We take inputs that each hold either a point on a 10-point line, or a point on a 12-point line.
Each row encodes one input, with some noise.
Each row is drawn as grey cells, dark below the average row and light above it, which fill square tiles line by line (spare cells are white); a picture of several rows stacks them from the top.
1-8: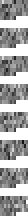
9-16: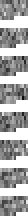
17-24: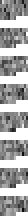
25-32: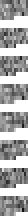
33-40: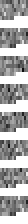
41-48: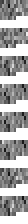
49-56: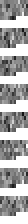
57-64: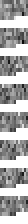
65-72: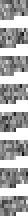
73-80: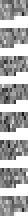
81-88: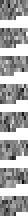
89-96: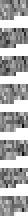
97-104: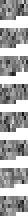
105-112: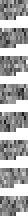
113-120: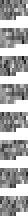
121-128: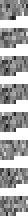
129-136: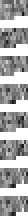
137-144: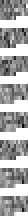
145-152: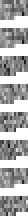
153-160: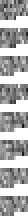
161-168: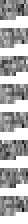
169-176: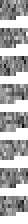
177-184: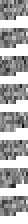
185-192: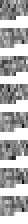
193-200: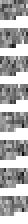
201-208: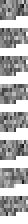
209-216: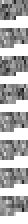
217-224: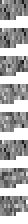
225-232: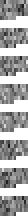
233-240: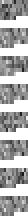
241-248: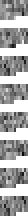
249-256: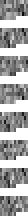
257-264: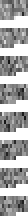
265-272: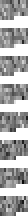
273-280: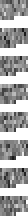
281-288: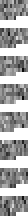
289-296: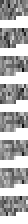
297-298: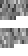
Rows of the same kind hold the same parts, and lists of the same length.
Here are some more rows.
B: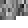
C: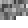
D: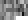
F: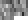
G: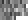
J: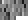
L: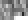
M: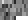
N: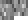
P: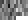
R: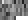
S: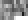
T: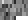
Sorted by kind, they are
B, D, F, L, N, S
C, G, J, M, P, R, T

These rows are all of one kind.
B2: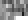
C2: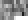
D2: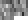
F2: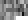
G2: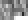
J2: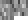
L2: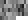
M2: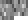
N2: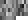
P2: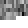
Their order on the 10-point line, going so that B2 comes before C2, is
N2, L2, P2, F2, B2, C2, G2, D2, J2, M2.
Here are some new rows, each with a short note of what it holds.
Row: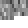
a point on a 10-point line
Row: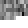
a point on a 10-point line
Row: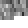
a point on a 10-point line
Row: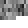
a point on a 10-point line
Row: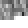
a point on a 10-point line
